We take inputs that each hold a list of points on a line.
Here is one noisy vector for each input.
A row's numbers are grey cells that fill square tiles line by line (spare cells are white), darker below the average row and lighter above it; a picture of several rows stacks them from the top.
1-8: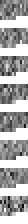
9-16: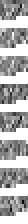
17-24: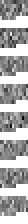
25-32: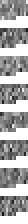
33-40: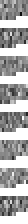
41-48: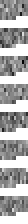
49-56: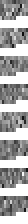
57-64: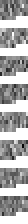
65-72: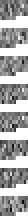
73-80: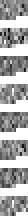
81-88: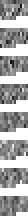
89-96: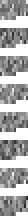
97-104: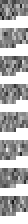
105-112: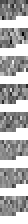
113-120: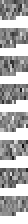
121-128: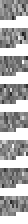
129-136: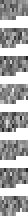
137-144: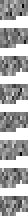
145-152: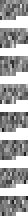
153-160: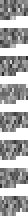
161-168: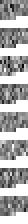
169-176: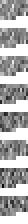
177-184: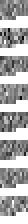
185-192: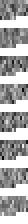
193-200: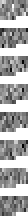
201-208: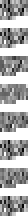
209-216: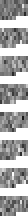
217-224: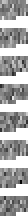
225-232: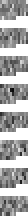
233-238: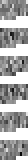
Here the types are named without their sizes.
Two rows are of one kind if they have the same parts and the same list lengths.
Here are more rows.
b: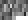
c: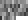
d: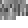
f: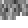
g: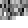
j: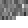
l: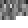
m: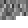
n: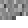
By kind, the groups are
b, l, m
c, j, n
d, f
g

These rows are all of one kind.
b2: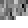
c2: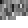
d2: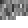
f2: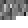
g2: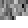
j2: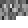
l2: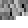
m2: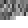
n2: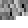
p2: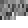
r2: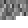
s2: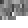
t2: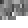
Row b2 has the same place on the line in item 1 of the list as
g2, l2 and n2.
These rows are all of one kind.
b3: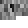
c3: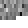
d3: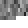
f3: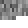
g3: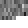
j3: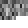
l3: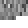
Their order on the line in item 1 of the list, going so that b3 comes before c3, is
j3, g3, d3, b3, f3, c3, l3.
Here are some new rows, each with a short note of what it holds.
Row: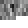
a list of three items
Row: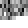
the empty list
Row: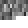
a list of two items
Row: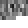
a list of three items
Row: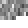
a list of one item
